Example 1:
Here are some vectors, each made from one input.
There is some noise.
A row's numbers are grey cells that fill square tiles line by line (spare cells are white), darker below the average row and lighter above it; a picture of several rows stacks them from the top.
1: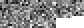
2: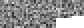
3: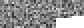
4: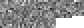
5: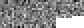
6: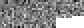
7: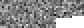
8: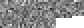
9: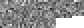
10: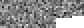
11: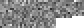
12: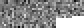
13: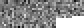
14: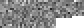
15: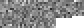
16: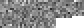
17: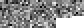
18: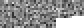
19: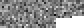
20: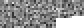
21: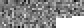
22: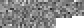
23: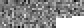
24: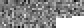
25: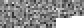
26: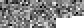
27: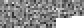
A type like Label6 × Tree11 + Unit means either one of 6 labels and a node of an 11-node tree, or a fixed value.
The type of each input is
Line5.
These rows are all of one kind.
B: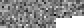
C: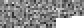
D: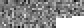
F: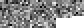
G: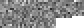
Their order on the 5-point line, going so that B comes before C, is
F, D, B, G, C.
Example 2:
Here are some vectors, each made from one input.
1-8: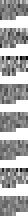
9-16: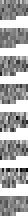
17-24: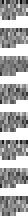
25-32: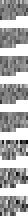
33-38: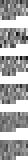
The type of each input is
Line8.
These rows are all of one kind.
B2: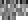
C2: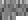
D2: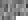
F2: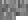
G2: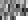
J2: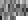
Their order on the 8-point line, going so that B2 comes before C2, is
B2, D2, F2, C2, J2, G2.
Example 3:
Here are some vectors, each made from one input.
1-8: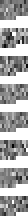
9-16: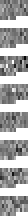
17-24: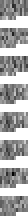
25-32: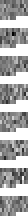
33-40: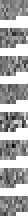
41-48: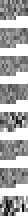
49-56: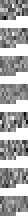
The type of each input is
Label9.
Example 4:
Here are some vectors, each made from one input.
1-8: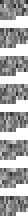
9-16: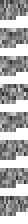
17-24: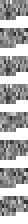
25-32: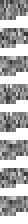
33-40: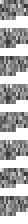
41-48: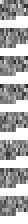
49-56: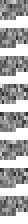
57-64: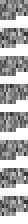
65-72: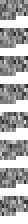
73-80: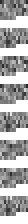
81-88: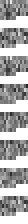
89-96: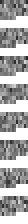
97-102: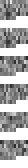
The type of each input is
Circle6.
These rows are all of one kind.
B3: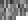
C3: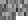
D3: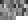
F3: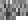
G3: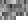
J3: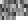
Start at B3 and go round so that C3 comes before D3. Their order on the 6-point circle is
B3, C3, J3, F3, G3, D3.
